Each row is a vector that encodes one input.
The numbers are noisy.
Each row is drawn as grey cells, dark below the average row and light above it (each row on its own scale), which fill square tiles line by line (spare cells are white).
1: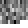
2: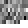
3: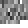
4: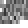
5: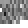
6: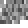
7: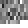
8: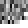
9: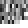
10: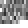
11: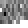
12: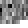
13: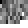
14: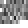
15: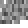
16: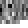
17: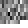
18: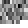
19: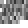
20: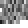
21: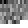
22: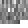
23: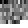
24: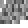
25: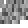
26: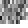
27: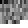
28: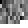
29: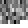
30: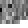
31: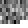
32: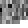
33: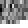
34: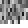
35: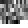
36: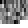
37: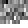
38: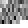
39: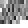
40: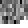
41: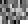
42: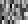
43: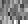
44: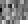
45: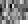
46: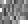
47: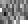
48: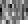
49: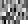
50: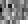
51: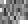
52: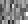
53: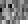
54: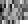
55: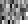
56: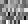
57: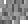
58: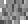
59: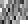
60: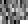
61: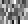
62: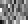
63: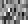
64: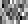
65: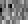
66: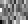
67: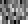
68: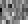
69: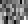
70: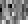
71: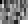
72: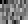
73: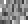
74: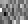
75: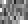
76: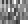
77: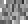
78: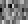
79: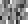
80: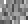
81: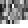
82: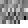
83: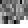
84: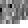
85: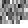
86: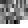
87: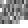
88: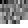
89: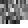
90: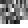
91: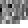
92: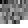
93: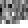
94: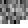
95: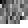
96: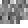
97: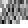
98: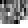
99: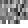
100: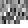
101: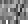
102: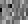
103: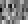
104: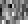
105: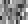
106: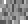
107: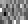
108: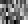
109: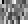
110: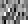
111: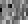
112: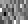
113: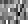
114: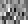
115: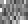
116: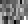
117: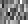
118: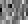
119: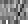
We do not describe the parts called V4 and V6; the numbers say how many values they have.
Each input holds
either one of 5 labels, or a point on a 5-point line, or a value of V4 and a value of V6.
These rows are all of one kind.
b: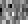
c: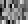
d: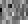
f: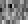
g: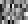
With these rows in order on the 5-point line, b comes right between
d and f.
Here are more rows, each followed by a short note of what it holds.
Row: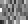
one of 5 labels
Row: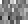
a value of V4 and a value of V6
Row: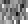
a value of V4 and a value of V6
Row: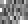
one of 5 labels
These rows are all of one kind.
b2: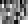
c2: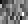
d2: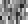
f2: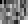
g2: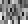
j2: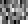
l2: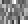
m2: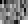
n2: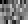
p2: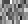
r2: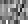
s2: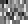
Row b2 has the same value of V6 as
d2, f2, m2 and r2.
